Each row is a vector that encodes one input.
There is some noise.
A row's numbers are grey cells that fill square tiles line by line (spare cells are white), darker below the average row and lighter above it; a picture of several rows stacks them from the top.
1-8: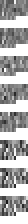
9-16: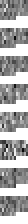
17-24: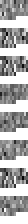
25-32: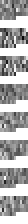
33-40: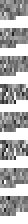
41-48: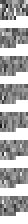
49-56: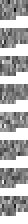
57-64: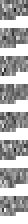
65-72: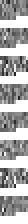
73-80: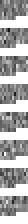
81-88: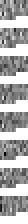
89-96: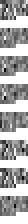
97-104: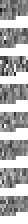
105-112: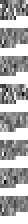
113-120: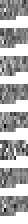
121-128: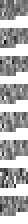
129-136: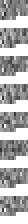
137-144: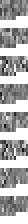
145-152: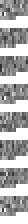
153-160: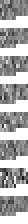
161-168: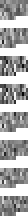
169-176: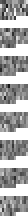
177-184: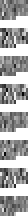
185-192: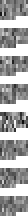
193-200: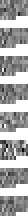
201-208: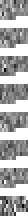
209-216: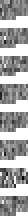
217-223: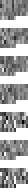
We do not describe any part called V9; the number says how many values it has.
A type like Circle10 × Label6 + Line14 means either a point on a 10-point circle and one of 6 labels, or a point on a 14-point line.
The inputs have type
Bool × Line4 + Line8 × List2(V9).
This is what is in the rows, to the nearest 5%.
About 15% of them hold a point on a 4-point line and a true/false value. The rest hold a point on an 8-point line, together with a list of up to two values of V9.
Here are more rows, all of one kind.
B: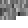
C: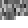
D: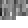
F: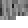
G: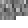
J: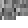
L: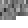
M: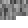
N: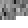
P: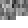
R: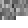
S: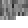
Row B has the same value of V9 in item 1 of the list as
G, J, L and R.
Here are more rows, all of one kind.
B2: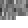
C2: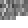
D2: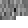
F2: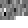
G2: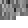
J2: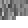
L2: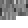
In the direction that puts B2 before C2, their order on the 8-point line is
B2, L2, J2, C2, G2, D2, F2.
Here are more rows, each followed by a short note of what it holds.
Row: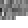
a point on an 8-point line, together with a list of one item
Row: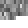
a point on an 8-point line, together with the empty list
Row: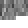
a point on an 8-point line, together with a list of one item
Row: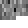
a point on an 8-point line, together with a list of one item
